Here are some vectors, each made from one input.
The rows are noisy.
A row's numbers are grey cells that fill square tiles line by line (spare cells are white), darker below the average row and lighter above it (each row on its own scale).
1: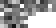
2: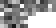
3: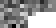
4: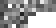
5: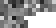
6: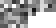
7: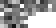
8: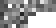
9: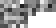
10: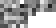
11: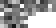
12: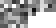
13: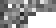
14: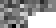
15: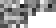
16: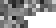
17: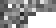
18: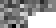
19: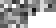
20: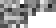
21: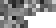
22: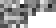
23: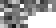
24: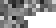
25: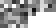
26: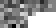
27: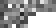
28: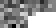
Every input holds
a point on a 6-point line.
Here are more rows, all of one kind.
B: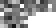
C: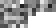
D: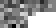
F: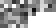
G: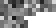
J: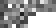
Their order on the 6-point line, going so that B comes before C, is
B, D, G, J, C, F.
